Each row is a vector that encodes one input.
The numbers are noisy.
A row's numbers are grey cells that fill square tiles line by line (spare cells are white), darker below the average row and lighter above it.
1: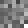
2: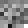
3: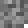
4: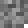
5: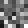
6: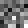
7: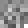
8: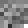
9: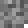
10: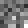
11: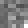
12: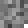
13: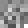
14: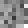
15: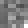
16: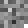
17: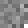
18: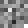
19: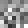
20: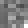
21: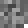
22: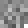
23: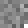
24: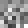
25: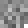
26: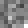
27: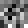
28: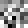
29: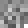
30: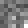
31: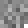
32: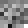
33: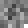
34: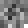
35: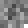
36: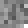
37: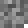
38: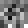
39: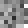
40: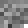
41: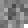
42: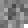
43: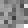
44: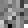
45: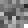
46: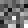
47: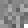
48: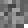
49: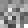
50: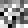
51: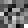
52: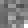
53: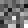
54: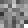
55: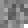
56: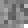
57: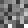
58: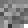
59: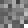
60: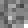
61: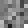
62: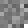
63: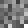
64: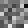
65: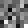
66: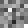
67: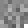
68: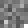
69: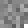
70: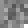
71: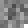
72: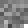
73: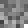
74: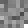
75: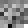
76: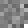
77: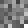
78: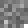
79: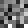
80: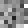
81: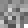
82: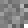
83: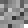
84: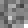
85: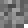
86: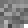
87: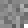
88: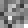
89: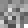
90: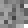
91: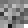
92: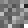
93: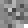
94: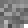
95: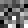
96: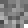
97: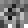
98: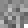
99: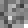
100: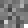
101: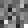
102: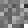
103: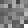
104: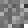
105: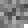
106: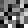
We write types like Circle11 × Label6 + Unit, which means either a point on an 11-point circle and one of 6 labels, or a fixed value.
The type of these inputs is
Label9.
